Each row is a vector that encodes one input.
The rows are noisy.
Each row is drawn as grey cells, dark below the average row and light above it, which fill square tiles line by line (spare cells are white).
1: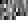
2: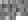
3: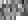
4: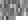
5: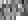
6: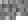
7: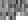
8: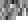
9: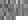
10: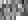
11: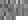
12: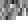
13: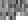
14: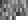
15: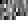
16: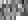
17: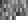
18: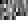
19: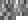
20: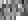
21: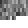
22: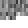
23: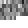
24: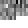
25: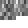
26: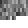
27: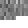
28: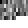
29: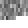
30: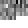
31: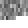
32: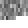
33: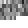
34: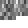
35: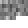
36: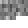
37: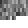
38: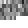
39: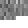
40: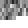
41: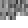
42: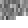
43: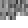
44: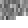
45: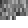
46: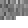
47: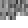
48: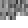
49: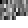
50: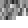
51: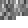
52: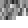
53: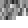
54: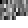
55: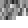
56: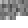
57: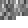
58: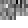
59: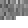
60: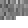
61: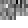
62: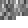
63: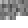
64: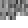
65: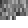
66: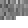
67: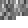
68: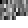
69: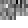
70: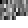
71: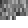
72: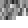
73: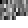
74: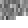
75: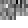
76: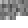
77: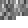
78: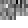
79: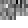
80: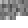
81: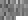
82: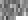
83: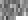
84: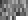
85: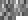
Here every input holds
a node of a 10-node tree.
